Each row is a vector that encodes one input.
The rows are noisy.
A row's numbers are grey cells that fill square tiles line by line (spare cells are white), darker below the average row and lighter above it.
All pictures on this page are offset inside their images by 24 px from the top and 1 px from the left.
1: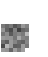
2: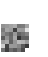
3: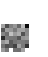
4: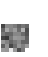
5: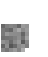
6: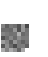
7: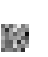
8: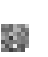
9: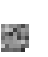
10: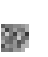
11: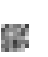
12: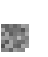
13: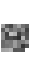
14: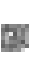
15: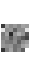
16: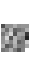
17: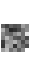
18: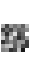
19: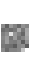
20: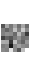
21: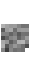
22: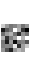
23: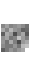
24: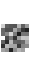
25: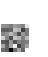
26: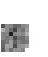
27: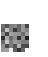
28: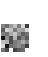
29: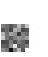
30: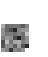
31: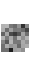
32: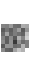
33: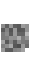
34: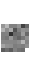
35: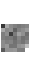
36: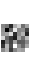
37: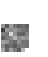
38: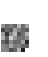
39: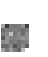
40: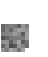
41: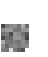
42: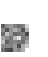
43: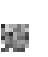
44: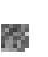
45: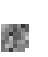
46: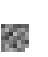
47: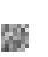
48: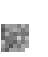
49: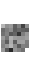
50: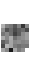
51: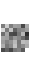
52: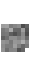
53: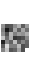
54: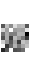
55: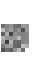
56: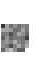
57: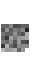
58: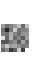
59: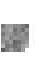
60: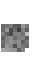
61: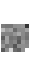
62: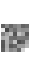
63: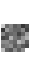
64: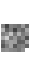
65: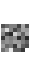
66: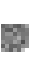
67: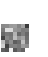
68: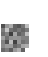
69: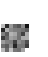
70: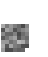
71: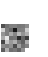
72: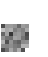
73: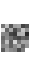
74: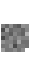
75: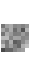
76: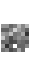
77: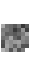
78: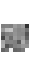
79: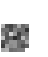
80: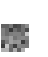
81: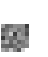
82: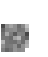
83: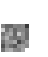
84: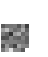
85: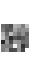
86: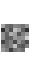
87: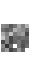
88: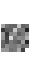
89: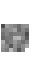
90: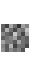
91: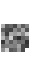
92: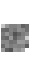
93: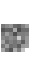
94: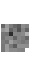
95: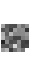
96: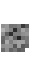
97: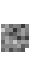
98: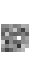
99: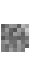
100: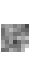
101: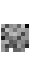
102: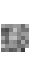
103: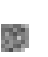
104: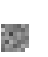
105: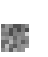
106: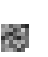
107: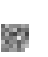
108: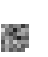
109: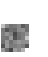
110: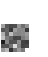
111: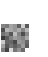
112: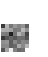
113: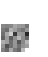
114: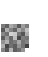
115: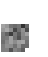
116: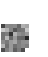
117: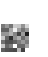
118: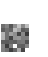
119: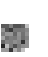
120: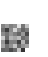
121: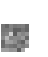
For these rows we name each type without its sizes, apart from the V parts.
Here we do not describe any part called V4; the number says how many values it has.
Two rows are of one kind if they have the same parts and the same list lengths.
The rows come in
5 kinds.
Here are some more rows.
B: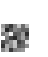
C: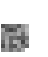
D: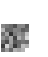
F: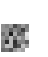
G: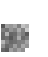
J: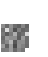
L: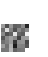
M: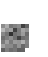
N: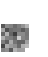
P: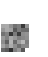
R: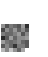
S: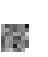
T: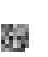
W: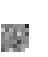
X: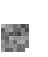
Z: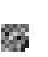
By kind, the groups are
B
C, D, F, G, N, R
J, L, S, W
M, P, X
T, Z

